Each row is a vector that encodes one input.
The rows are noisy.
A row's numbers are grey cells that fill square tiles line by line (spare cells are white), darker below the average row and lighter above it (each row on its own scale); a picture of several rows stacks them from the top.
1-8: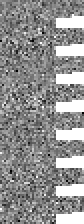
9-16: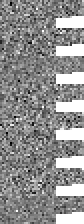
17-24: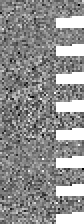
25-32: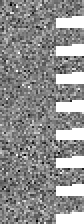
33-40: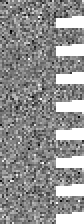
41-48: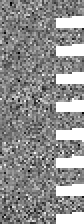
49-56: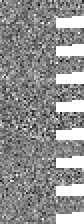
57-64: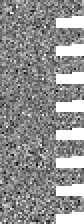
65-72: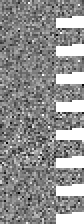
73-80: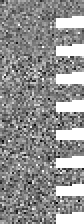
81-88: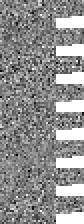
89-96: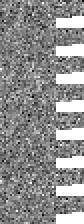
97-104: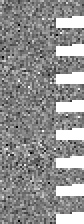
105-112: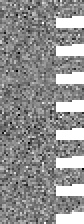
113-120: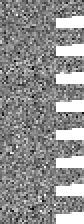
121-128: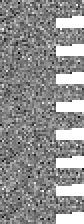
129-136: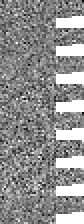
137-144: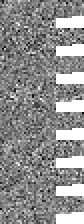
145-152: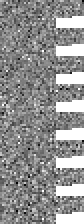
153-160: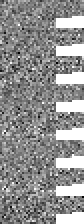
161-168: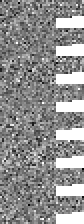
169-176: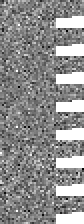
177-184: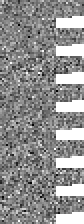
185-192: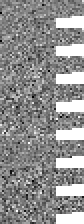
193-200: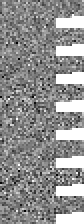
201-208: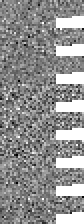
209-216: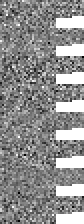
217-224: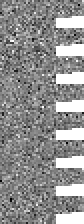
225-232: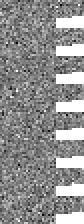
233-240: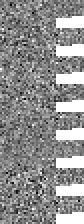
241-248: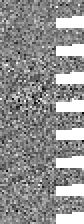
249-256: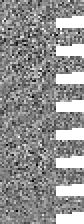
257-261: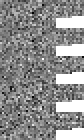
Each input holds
either a point on a 12-point line, or four true/false values.
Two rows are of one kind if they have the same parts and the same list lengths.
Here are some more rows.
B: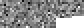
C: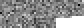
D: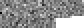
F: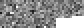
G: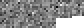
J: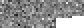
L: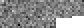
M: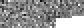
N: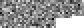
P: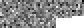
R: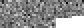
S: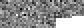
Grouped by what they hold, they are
B, G, J, L, M, P, R, S
C, D, F, N

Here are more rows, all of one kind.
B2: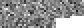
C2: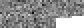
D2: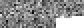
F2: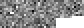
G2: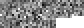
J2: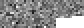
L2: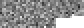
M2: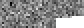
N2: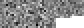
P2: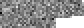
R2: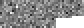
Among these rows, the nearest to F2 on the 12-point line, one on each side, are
D2 and J2.
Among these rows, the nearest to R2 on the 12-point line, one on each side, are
J2 and M2.
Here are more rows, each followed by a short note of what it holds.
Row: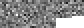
four true/false values
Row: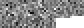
a point on a 12-point line
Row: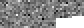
four true/false values
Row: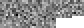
four true/false values
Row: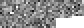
a point on a 12-point line
